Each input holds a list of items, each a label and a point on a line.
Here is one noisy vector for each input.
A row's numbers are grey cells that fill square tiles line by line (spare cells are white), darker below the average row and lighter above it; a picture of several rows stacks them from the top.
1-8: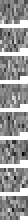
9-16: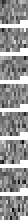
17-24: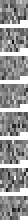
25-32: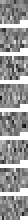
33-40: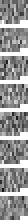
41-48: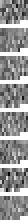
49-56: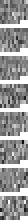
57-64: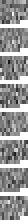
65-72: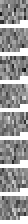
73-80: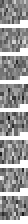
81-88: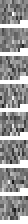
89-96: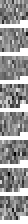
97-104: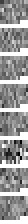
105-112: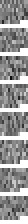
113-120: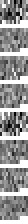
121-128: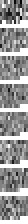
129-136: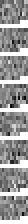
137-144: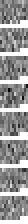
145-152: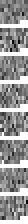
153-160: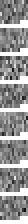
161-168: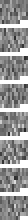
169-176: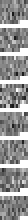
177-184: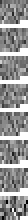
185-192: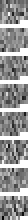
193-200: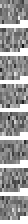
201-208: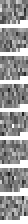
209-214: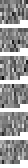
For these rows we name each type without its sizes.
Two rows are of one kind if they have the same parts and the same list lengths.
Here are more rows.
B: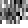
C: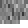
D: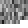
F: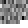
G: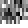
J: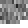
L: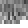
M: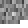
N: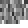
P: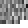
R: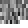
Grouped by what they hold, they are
B, G
C, L, N, R
D, F, J, M, P

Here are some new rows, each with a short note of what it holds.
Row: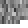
a list of two items
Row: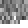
a list of two items
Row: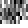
the empty list
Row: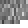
a list of two items
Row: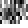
the empty list
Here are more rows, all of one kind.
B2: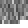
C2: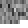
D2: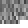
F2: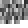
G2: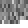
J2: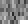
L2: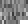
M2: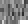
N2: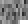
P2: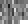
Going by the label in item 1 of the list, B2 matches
G2, J2, M2 and N2.
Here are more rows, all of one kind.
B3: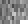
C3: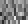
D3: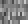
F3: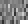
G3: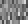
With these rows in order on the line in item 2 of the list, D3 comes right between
B3 and G3.
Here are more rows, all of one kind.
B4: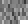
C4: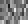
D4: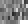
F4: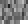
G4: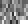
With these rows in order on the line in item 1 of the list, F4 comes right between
C4 and G4.
